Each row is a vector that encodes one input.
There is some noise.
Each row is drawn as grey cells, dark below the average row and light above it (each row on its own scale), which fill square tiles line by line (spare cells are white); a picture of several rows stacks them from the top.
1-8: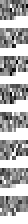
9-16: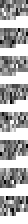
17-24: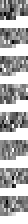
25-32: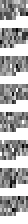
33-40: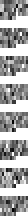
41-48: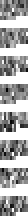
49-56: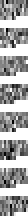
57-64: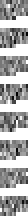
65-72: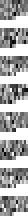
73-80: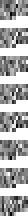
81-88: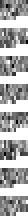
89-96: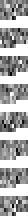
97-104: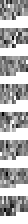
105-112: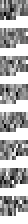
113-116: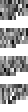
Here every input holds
a node of a 13-node tree, together with either a fixed value, or four true/false values.
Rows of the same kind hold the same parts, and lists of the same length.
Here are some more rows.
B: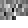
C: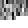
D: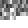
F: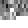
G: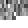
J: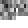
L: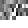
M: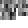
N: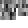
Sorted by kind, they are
B, L
C, D, F, G, J, M, N

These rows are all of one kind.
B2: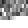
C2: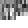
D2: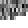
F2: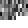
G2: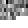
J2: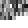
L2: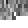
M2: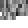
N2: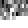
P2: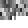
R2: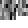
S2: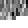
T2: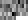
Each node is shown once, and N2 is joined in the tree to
B2, M2 and T2.
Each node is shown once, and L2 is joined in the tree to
G2 and S2.
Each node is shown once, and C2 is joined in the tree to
J2 and T2.
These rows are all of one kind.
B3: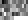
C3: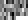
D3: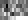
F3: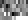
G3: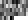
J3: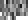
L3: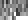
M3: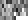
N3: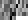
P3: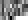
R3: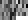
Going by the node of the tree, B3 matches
D3 and F3.
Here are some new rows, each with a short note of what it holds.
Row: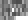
a node of a 13-node tree and four true/false values
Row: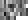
a node of a 13-node tree
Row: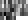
a node of a 13-node tree
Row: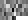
a node of a 13-node tree
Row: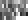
a node of a 13-node tree
